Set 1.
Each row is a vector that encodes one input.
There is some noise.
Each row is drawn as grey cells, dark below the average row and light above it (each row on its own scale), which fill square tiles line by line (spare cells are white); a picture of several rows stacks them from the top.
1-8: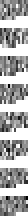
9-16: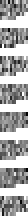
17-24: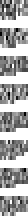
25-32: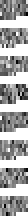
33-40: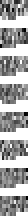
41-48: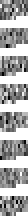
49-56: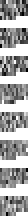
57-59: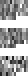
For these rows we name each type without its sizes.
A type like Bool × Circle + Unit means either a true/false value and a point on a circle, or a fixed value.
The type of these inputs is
Label.
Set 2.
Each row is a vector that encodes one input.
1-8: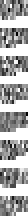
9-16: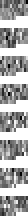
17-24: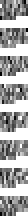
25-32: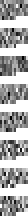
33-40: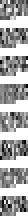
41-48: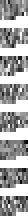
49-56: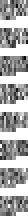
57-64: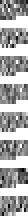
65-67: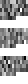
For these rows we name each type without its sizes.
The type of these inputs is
Label.
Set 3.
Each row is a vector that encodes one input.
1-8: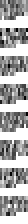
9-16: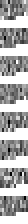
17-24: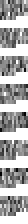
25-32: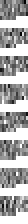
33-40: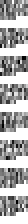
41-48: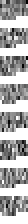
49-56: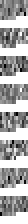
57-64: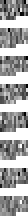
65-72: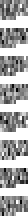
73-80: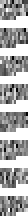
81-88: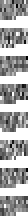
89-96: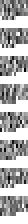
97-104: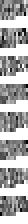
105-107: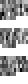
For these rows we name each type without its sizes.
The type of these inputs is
Label.
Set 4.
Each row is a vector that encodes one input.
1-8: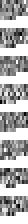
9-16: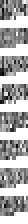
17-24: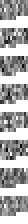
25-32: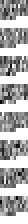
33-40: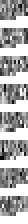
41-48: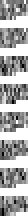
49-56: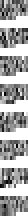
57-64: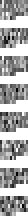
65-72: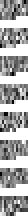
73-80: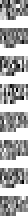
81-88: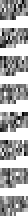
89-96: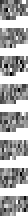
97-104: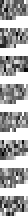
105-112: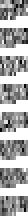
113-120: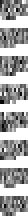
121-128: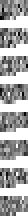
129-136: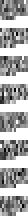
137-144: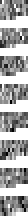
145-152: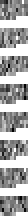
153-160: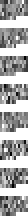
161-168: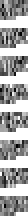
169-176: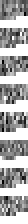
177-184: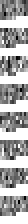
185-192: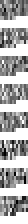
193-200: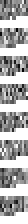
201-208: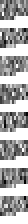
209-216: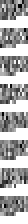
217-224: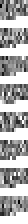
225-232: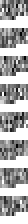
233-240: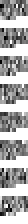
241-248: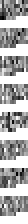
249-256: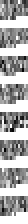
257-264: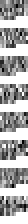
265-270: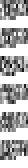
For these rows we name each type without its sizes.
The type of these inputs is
Label.
